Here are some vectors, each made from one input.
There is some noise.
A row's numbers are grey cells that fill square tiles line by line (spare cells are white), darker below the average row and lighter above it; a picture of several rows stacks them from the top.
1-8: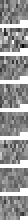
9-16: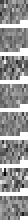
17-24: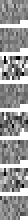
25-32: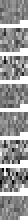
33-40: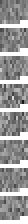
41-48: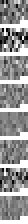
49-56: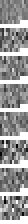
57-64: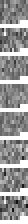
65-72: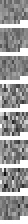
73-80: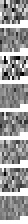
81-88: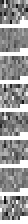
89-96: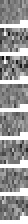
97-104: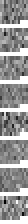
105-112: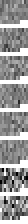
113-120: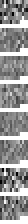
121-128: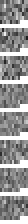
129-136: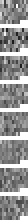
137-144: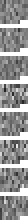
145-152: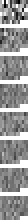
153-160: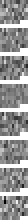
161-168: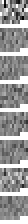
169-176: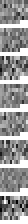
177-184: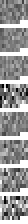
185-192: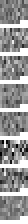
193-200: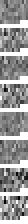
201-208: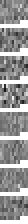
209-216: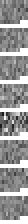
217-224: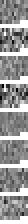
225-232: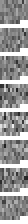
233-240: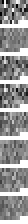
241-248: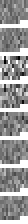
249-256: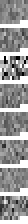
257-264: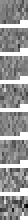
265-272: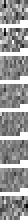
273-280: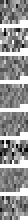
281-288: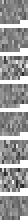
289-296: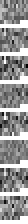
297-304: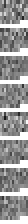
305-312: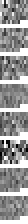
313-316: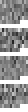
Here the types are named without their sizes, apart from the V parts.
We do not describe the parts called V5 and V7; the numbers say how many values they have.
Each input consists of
a value of V5 and a value of V7, together with either a point on a circle, or a label and a point on a line.
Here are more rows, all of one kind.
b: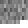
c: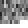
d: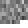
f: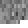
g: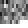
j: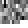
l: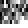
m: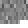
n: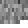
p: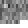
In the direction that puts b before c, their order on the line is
n, g, b, f, p, m, c, j, l, d.
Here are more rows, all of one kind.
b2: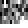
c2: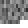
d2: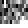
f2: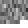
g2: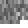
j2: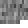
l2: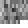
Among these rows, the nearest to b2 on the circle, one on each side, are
c2 and g2.
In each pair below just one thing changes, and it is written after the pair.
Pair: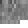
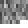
the value of V5
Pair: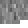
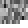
the label
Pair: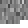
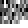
the place on the line
